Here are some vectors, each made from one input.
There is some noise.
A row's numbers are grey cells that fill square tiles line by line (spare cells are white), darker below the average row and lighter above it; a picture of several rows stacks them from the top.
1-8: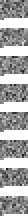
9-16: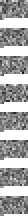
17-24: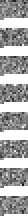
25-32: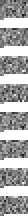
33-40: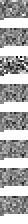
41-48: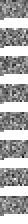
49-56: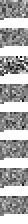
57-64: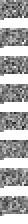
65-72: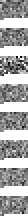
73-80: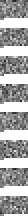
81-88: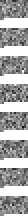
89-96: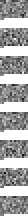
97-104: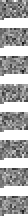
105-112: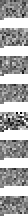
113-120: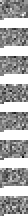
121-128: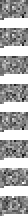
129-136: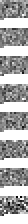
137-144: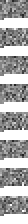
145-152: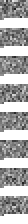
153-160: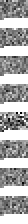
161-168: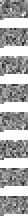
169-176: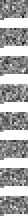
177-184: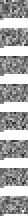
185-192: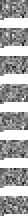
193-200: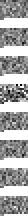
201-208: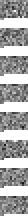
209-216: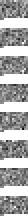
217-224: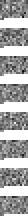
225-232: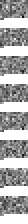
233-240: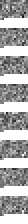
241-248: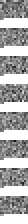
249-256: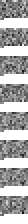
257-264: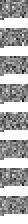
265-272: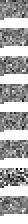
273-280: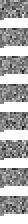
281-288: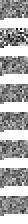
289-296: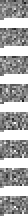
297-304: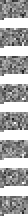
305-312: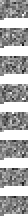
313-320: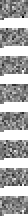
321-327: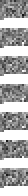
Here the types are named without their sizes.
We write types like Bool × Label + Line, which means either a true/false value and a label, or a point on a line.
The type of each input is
List(Line).
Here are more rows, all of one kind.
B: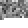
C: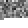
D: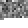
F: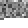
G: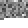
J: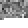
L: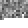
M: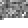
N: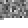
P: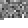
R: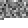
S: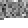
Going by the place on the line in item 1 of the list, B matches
C, D and N.
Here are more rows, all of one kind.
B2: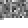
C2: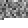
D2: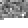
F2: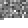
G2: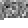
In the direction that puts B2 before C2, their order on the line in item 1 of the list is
B2, D2, F2, G2, C2.
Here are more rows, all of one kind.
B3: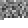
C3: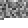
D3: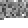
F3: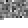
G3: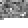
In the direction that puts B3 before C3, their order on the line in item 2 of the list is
F3, B3, C3, D3, G3.
